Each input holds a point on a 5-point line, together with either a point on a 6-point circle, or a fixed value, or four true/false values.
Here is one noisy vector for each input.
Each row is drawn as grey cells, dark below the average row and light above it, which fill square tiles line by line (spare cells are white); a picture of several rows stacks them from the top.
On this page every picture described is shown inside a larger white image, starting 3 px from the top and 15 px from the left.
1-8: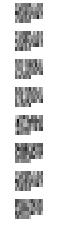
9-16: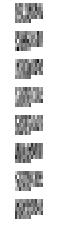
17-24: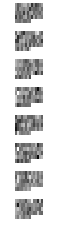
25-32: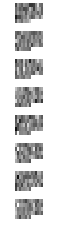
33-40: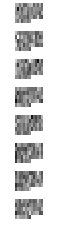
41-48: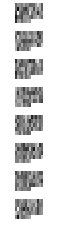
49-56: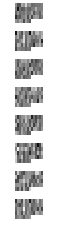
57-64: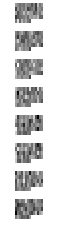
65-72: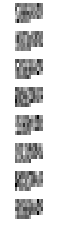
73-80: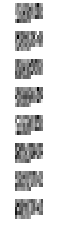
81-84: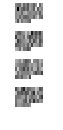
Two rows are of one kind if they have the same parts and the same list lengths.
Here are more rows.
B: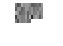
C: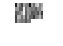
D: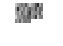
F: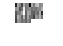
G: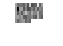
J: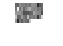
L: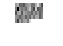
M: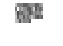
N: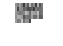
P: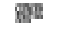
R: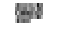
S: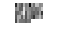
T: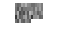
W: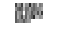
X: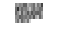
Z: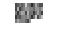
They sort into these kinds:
B, J, M, P, R, T, Z
C, F, S, W
D, G, L, N, X

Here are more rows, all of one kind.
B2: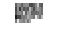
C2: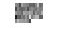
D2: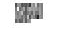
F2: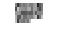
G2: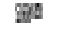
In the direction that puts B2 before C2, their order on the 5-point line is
D2, B2, F2, C2, G2.
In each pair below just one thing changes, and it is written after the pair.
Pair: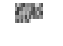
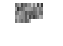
the place on the 6-point circle
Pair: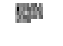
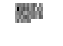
the place on the 5-point line
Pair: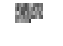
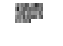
the place on the 5-point line
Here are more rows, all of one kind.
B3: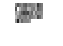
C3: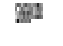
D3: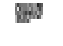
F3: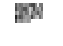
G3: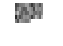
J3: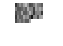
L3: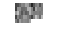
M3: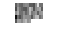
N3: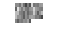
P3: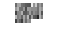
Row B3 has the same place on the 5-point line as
F3, G3, L3 and M3.
